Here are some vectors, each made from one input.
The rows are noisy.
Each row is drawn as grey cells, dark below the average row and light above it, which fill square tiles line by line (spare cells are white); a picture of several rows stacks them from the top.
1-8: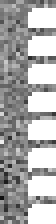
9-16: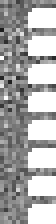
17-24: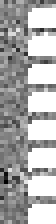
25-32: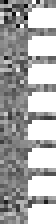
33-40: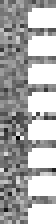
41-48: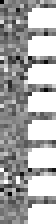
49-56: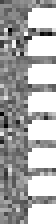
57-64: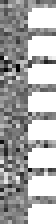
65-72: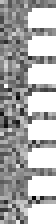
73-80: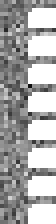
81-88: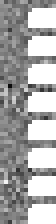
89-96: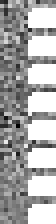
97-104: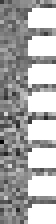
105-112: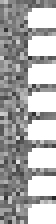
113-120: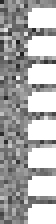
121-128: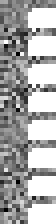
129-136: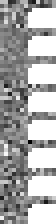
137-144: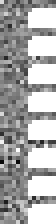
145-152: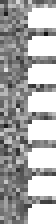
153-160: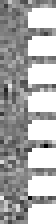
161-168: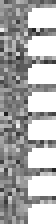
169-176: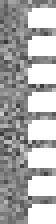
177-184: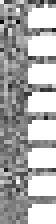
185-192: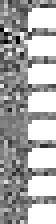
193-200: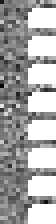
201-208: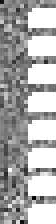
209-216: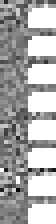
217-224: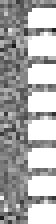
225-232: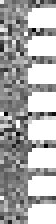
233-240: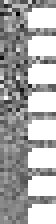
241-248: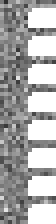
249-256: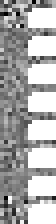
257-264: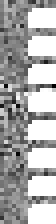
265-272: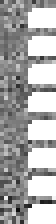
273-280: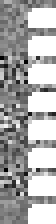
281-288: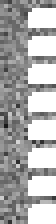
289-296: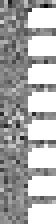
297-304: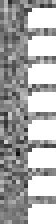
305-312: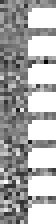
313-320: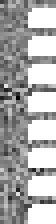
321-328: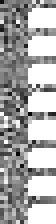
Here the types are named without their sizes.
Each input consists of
a point on a line and a true/false value.
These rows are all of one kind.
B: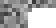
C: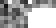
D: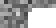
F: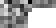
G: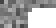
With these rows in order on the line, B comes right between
C and F.
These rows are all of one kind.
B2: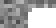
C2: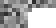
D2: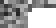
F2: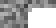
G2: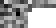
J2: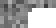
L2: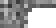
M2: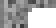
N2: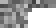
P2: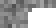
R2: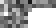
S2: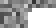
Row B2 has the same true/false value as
F2 and M2.
